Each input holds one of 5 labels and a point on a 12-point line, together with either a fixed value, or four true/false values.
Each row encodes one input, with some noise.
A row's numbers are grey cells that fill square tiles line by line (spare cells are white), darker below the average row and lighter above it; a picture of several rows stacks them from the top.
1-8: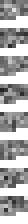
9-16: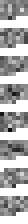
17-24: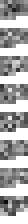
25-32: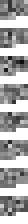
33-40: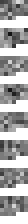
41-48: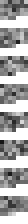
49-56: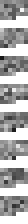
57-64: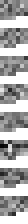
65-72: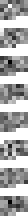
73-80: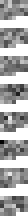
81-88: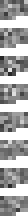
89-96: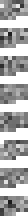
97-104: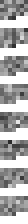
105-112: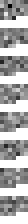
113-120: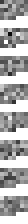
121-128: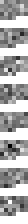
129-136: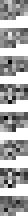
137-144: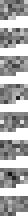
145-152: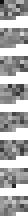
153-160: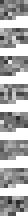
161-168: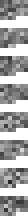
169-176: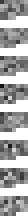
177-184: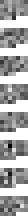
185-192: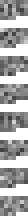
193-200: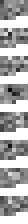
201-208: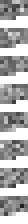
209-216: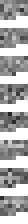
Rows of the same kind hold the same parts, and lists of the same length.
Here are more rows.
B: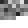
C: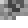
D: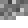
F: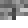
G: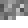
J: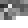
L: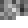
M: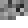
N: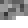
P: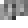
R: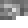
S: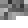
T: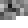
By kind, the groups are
B, L, N, R
C, D, F, G, J, M, P, S, T

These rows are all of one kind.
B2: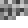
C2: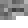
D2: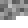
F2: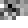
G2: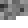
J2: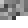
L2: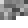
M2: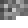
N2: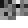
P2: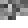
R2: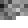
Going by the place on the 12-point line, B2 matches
D2 and G2.
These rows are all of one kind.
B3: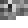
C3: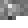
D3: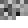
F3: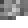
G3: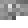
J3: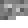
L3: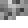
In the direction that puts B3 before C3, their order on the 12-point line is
L3, B3, J3, F3, C3, D3, G3.
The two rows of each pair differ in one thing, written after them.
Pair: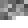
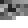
one of the four true/false values
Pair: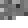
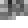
the label
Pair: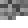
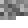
one of the four true/false values
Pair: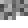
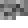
one of the four true/false values
